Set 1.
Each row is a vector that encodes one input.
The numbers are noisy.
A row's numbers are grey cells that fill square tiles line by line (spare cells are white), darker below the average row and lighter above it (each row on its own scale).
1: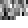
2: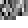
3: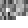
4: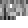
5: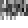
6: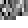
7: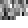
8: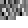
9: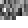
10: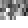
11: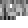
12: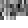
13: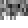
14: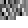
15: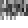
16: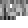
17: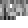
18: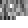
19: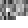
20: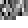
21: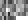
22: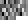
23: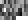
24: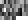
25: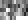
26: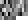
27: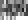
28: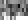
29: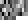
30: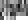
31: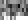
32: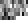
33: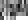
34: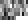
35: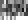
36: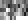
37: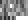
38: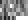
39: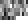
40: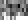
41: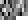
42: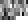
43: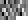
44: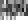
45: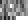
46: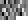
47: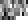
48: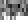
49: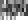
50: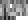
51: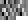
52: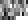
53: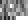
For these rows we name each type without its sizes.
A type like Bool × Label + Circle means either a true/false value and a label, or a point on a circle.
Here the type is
Tree.
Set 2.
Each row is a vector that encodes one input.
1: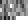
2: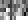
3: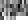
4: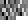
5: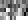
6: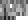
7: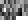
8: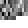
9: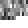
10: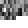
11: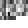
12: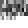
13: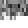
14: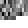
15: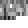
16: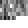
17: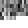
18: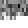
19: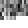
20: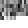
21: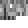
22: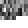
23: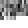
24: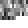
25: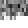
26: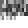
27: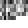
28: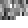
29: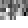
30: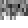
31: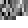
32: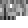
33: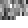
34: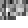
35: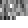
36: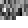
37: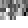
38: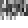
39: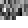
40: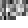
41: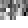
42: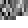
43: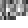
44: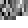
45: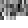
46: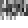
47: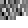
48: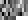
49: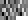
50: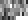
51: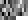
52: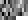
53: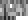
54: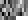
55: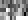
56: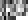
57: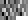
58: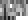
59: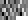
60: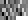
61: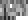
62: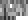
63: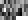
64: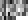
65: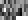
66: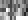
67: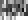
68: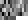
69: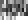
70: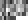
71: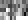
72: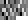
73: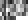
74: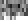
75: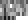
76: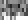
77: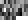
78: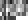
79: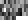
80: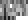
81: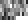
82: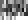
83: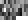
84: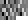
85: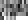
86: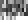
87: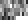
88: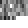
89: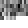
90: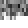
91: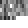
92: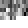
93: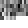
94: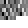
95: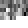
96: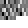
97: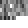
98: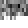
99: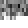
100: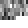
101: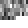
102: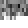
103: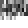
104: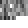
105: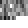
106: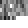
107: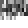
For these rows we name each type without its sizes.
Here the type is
Tree.
